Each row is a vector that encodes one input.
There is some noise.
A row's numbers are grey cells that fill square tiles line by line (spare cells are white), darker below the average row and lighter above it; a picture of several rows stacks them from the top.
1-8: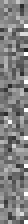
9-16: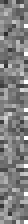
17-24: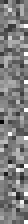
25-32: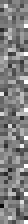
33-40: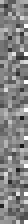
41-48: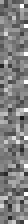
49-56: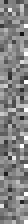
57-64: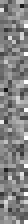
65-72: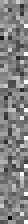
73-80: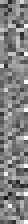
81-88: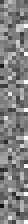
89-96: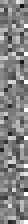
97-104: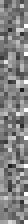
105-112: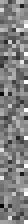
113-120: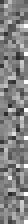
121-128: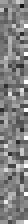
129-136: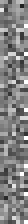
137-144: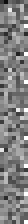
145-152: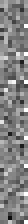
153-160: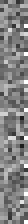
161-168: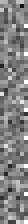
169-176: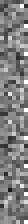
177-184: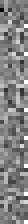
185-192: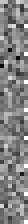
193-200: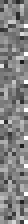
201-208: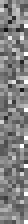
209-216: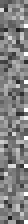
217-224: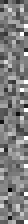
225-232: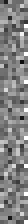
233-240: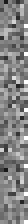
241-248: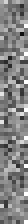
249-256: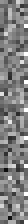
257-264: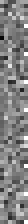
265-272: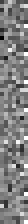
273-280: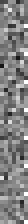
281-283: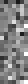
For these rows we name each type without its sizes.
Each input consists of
a point on a circle, together with either a point on a circle, or a point on a line.
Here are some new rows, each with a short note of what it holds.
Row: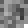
a point on each of two circles
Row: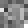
a point on a circle and a point on a line
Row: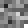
a point on each of two circles
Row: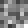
a point on a circle and a point on a line
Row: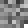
a point on each of two circles
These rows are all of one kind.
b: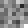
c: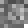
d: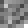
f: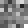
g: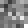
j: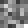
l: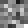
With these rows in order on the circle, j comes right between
d and l.
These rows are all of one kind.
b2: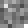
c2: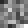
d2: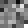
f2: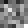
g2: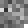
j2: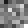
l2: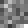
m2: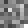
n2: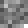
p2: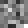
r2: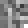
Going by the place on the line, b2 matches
g2, l2, m2 and p2.
